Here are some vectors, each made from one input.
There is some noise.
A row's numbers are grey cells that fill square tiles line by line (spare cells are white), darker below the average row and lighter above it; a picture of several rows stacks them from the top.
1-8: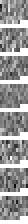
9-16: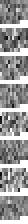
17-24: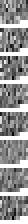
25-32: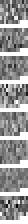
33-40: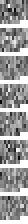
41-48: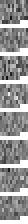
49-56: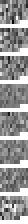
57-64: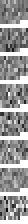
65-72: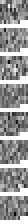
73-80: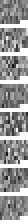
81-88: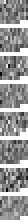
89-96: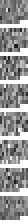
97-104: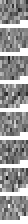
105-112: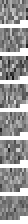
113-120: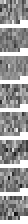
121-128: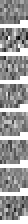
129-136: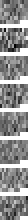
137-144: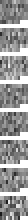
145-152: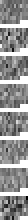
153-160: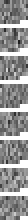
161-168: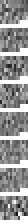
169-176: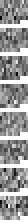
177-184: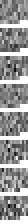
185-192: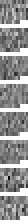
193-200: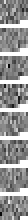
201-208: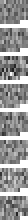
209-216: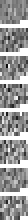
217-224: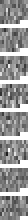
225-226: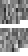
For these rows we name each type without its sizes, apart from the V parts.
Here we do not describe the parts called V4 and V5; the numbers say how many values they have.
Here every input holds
either a node of a tree, or a value of V4 and a value of V5, or a list of points on a line.
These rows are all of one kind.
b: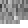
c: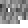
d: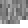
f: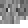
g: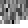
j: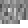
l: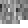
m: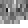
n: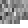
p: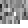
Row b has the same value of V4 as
d, f, l and n.
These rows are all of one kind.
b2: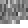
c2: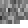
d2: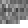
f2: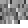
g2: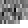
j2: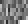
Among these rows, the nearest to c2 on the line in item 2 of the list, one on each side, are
f2 and g2.
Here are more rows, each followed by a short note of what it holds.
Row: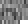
a list of two items
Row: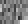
a list of two items
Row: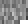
the empty list
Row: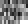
a node of a tree
